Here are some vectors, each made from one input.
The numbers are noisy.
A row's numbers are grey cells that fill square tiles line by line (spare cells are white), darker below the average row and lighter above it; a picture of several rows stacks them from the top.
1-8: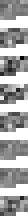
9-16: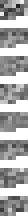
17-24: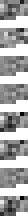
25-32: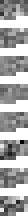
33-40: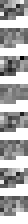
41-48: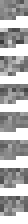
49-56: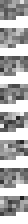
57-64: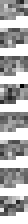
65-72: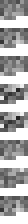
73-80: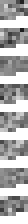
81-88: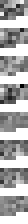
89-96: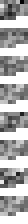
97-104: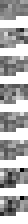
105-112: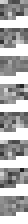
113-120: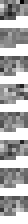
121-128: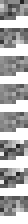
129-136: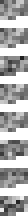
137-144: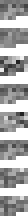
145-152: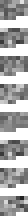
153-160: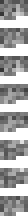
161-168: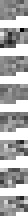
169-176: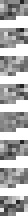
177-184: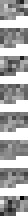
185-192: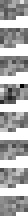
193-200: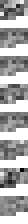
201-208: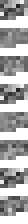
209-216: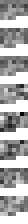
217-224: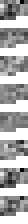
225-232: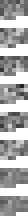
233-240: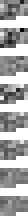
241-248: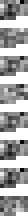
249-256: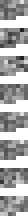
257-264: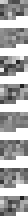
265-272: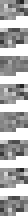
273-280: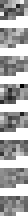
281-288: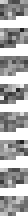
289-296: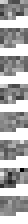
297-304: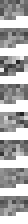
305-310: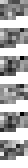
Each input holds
a node of a 12-node tree.
